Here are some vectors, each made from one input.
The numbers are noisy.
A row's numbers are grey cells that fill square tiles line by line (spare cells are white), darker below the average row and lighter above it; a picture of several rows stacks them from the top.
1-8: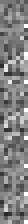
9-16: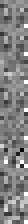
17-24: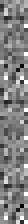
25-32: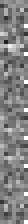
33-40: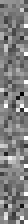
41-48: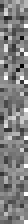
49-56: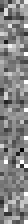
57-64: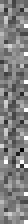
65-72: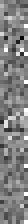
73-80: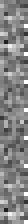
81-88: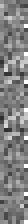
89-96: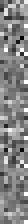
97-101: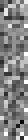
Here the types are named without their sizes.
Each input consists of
a node of a tree.
